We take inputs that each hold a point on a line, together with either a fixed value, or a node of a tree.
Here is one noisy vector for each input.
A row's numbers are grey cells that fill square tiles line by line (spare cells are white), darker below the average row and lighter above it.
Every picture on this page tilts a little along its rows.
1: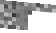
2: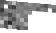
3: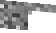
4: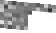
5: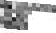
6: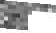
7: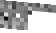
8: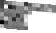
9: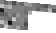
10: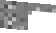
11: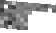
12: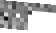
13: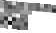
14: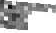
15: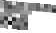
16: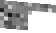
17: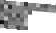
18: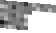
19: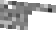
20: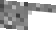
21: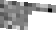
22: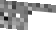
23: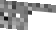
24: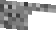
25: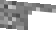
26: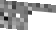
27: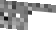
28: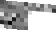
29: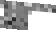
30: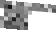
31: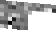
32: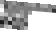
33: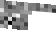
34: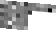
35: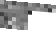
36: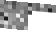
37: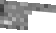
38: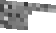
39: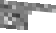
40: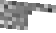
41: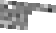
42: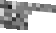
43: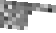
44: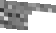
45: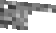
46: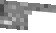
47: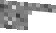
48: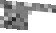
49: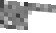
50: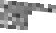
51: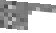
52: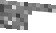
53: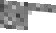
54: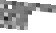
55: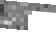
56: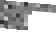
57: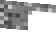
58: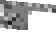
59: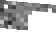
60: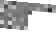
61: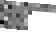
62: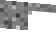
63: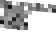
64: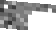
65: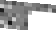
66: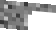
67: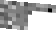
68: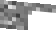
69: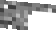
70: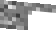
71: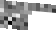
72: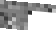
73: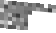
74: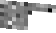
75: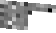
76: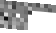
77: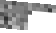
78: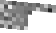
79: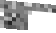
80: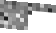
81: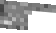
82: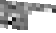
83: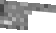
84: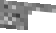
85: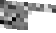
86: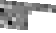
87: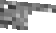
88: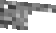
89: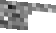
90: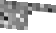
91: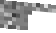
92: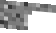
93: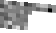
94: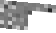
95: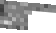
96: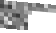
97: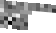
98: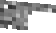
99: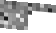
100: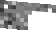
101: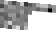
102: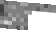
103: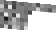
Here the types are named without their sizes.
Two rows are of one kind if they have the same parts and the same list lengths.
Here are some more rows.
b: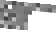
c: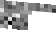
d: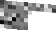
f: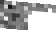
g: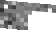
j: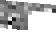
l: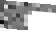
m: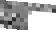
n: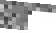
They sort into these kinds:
b, d, f, l, m, n
c, g, j

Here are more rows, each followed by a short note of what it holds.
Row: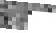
a point on a line and a node of a tree
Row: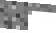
a point on a line and a node of a tree
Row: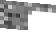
a point on a line and a node of a tree
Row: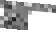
a point on a line and a node of a tree
